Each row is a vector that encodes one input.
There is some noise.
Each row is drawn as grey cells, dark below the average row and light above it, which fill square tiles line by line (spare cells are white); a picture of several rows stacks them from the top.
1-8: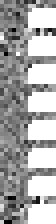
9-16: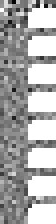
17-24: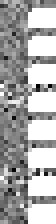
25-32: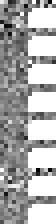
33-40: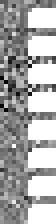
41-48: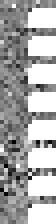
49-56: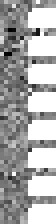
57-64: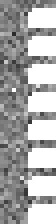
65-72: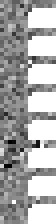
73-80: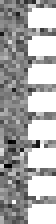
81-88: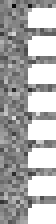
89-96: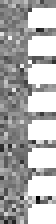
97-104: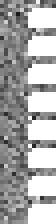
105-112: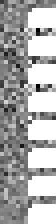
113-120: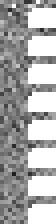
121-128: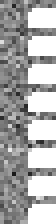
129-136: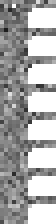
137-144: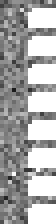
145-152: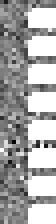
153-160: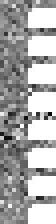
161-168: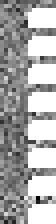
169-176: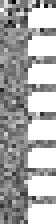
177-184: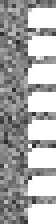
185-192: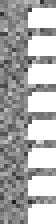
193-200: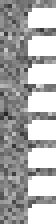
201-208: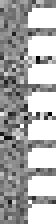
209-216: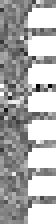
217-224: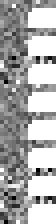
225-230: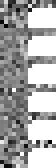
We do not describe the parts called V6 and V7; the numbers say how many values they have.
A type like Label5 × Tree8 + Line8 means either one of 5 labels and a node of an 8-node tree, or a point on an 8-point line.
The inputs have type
(Bool × Bool × Bool × Bool + V6) × Line11 + V7.
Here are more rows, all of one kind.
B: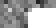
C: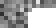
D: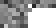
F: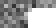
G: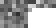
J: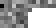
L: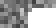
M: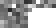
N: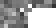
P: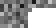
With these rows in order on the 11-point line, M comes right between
G and J.
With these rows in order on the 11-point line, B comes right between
D and N.
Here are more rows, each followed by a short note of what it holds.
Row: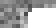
a point on an 11-point line and four true/false values
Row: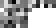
a value of V7
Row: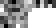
a value of V7
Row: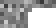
a point on an 11-point line and four true/false values
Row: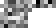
a value of V7
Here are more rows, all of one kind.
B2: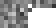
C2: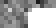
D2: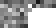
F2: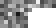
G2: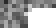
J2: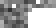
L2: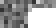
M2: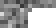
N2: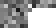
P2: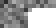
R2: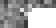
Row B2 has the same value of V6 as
D2 and N2.
